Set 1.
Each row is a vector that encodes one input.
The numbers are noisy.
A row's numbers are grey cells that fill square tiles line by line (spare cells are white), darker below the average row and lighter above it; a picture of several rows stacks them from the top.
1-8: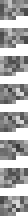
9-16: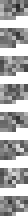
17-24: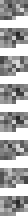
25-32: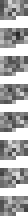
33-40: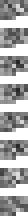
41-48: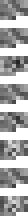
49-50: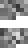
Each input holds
a point on a 10-point circle.
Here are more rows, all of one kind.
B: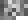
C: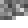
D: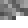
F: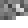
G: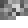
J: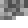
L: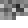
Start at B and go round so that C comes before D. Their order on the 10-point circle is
B, G, F, C, J, L, D.
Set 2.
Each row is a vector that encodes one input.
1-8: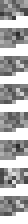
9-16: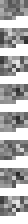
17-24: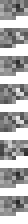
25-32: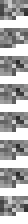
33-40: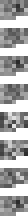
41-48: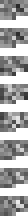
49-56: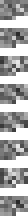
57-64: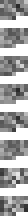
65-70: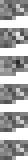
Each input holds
a point on a 10-point circle.
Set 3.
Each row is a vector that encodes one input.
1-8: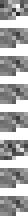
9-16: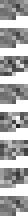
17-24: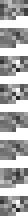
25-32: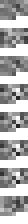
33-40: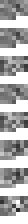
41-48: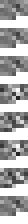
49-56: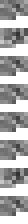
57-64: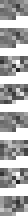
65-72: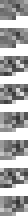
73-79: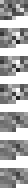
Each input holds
a point on a 5-point circle.
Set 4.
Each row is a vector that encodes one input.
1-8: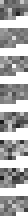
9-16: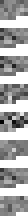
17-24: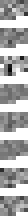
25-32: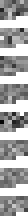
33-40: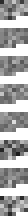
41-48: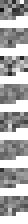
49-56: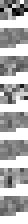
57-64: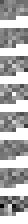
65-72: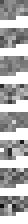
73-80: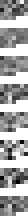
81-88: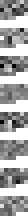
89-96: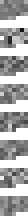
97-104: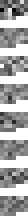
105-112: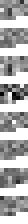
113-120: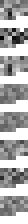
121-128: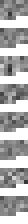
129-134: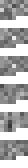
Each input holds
a point on an 8-point line.
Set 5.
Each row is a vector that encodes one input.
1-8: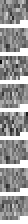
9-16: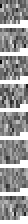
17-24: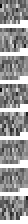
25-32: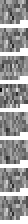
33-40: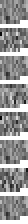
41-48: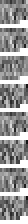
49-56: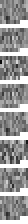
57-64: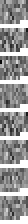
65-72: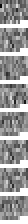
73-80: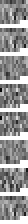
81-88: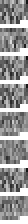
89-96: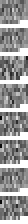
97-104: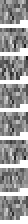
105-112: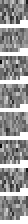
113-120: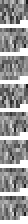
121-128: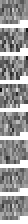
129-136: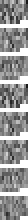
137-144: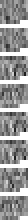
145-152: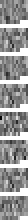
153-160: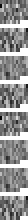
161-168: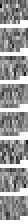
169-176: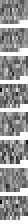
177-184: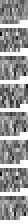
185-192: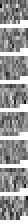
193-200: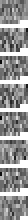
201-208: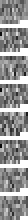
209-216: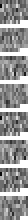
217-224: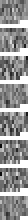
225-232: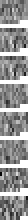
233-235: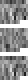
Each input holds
a point on a 6-point line.
